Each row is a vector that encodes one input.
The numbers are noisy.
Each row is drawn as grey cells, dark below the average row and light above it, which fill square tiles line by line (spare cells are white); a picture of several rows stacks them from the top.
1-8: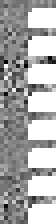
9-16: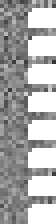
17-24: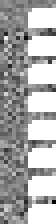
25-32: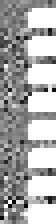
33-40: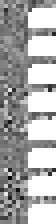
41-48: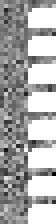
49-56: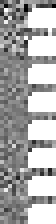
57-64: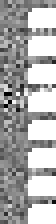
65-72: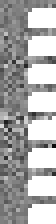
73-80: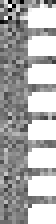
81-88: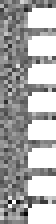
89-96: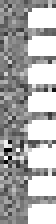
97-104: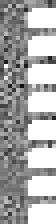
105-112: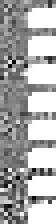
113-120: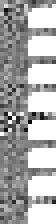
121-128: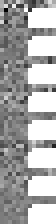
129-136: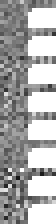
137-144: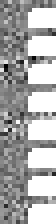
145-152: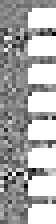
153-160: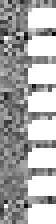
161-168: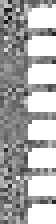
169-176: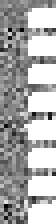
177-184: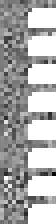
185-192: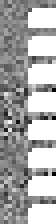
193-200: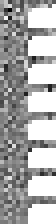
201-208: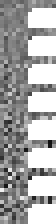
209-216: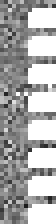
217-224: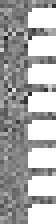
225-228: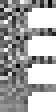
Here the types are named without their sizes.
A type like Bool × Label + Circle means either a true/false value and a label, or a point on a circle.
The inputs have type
List(Line).
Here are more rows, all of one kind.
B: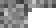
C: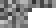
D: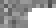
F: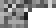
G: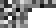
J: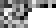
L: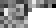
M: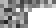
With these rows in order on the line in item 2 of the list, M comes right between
B and J.
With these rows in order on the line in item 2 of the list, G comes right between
D and J.
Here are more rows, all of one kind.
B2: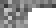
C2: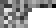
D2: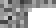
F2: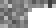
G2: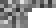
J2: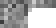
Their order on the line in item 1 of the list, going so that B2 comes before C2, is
B2, C2, G2, J2, D2, F2.
